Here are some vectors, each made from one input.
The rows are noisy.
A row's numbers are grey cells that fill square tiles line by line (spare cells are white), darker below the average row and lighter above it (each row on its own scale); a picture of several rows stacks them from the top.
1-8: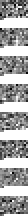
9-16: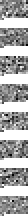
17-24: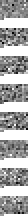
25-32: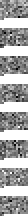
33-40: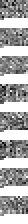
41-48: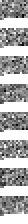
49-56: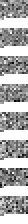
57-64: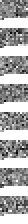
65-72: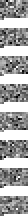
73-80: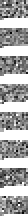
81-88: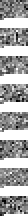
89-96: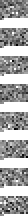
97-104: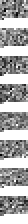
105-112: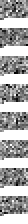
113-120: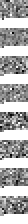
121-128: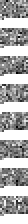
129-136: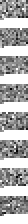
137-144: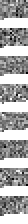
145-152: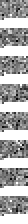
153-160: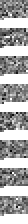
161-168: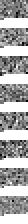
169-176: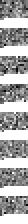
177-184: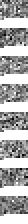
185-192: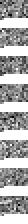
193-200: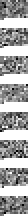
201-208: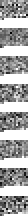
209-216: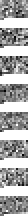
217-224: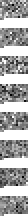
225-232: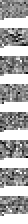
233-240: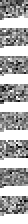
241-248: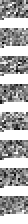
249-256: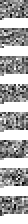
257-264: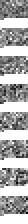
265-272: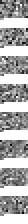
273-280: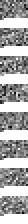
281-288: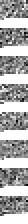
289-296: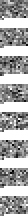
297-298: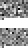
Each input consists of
a point on a 17-point line, together with either a point on a 9-point circle, or a fixed value.
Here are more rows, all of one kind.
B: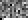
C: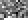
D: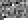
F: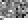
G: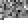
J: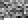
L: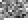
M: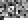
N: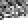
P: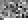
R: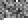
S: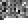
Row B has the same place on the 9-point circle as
F, N and P.
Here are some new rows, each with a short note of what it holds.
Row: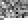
a point on a 9-point circle and a point on a 17-point line
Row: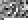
a point on a 17-point line
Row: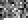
a point on a 17-point line
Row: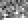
a point on a 17-point line
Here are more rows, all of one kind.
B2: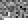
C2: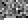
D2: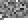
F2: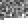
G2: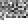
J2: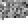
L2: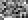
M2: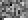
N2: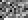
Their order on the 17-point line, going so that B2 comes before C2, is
J2, G2, L2, B2, D2, C2, N2, M2, F2.
